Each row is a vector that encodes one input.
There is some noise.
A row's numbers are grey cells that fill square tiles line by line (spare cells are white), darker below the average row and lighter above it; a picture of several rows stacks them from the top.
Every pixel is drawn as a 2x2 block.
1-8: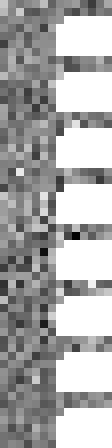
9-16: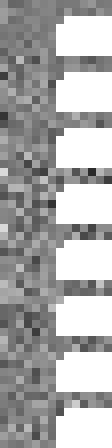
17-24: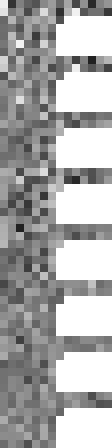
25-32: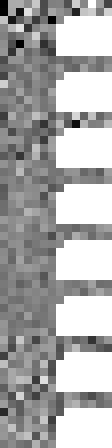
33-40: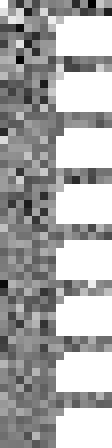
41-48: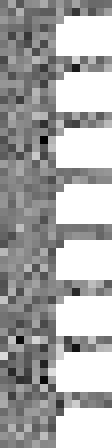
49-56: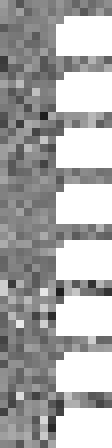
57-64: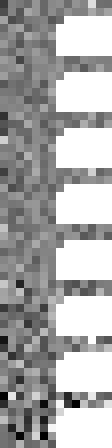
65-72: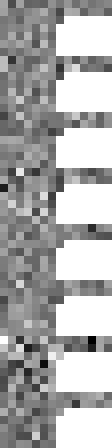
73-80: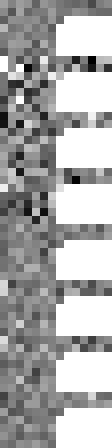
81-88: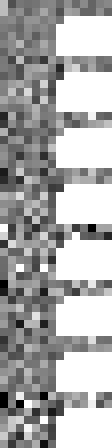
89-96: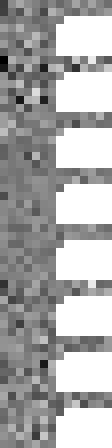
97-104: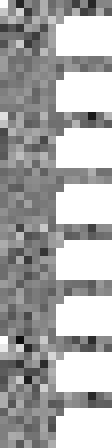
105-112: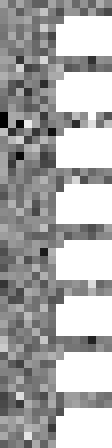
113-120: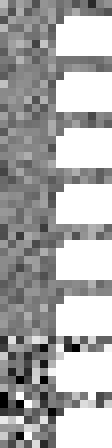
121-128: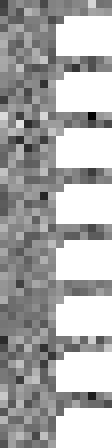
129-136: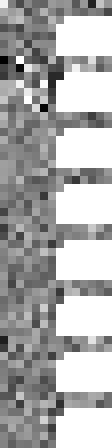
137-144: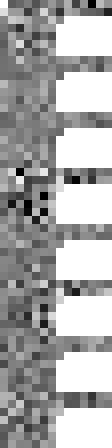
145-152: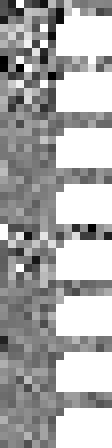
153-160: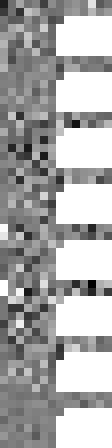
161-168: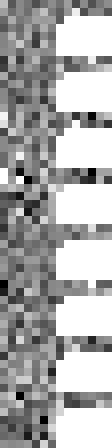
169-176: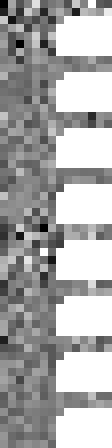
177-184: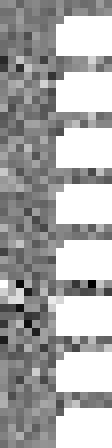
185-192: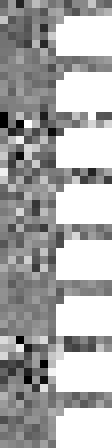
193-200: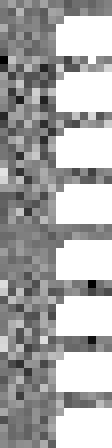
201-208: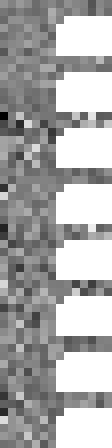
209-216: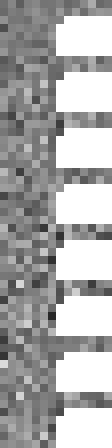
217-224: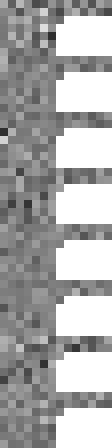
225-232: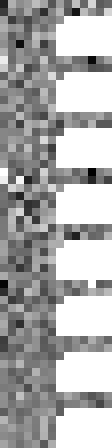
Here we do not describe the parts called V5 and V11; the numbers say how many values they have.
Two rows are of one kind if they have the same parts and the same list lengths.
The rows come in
3 kinds.
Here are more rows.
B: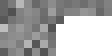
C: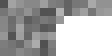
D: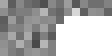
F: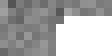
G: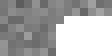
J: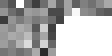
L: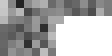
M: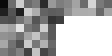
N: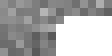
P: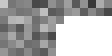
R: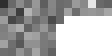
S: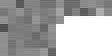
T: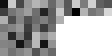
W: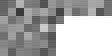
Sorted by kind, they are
B, C, J, M, T
D, F, G, L, R, S
N, P, W

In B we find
a value of V11.
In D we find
a point on a 4-point line and a value of V5.
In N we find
a point on each of two 4-point lines.
